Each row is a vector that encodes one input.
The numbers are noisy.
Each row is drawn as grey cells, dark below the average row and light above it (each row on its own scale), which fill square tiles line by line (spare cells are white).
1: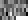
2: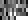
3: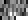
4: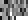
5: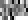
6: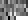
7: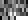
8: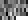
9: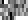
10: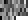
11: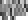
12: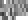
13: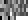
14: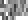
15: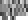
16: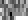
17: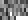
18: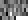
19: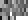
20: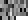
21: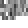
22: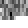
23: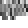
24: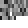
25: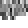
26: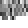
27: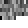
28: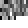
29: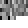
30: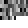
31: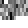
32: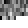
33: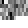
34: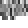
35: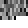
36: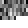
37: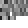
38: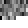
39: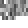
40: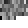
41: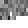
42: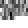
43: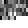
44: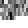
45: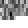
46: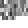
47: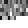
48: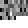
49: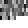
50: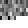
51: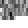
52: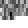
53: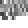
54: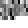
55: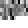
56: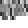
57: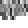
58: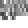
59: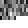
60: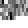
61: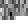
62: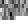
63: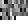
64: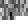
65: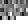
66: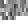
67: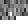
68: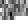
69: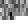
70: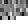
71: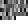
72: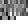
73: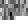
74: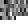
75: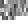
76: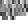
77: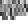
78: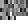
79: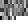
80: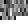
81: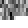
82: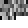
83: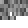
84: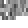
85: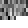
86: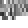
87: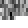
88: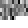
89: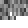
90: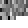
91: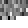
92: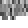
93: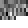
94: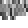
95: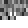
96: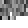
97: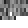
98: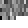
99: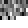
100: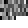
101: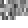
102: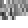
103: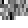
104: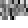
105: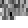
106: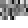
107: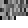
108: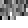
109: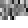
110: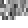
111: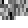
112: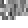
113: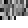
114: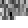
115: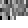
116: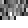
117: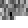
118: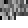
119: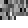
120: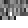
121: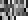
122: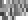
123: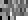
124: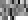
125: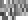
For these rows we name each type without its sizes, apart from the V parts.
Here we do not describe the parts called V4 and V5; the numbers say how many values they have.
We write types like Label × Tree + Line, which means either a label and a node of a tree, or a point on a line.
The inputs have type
Bool × V4 × V5 + Circle.
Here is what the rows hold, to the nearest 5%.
About 50% of them hold a point on a circle. The rest hold a true/false value, a value of V4 and a value of V5.
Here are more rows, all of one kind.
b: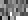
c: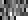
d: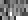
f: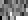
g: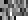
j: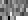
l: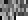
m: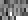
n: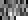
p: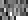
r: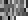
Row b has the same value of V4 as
d, l, m and p.
